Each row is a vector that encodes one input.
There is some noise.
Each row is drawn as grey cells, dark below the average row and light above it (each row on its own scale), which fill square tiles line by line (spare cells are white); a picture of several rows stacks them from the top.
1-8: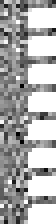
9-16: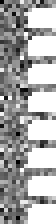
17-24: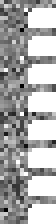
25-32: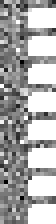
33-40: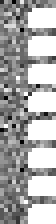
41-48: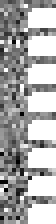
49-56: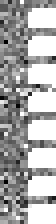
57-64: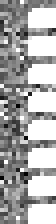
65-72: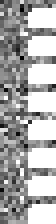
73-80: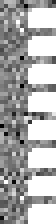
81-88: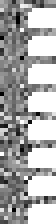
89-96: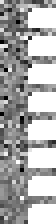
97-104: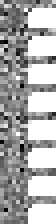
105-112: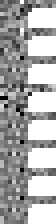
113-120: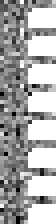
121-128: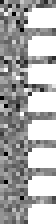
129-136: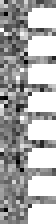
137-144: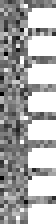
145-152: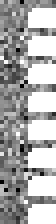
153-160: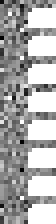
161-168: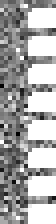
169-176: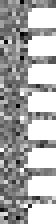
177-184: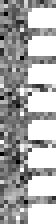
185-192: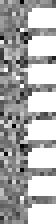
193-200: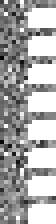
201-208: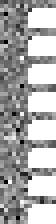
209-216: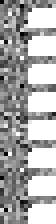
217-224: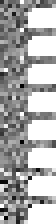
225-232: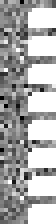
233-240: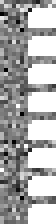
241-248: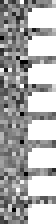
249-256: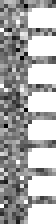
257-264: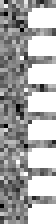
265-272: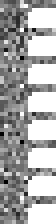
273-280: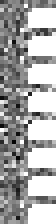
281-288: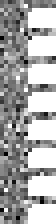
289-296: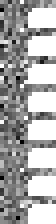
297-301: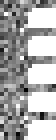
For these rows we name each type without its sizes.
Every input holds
three true/false values, together with a list of points on a line.
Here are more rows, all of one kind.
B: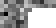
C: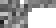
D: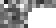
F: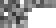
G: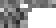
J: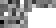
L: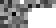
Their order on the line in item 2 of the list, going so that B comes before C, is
B, L, D, F, C, J, G.
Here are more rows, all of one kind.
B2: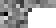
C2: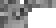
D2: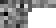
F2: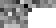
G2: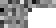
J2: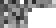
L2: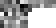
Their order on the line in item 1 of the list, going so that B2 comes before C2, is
D2, B2, L2, F2, C2, J2, G2.
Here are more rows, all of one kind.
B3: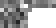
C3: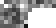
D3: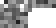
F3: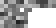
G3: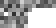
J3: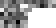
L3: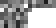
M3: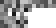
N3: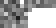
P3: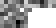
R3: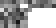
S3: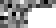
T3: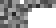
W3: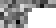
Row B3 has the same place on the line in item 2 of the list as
J3, L3 and M3.
